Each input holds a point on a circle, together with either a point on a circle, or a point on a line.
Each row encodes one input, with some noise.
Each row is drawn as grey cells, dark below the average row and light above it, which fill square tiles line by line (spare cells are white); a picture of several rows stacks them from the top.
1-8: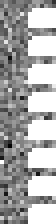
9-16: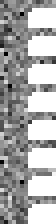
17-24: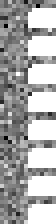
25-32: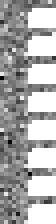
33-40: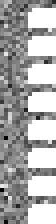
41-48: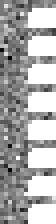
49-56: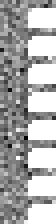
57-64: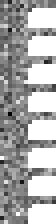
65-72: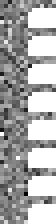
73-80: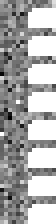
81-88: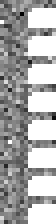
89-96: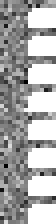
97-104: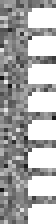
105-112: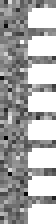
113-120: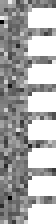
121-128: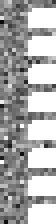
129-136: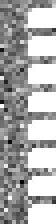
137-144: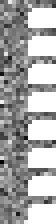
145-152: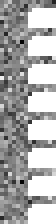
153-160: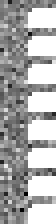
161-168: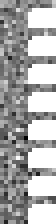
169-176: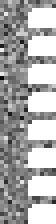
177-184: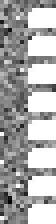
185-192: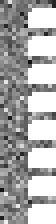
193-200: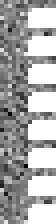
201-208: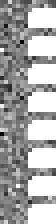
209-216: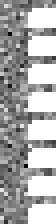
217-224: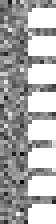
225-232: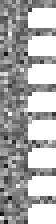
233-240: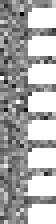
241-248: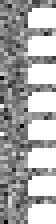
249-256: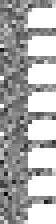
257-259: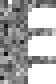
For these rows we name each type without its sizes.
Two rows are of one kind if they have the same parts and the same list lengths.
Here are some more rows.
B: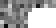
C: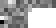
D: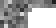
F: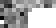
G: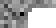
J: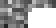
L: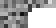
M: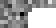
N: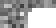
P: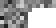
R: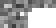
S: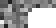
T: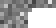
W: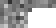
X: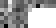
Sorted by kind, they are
B, F, G, J, L, M, P, S, X
C, D, N, R, T, W

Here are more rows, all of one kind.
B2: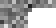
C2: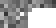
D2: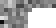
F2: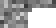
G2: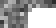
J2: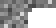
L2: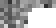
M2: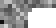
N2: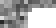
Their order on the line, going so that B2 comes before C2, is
M2, D2, B2, G2, J2, C2, L2, N2, F2.
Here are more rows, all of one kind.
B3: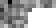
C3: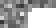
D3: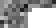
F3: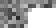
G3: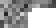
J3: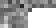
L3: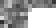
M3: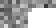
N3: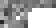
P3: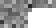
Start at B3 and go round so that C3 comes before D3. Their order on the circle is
B3, J3, C3, L3, D3, G3, N3, P3, F3, M3.
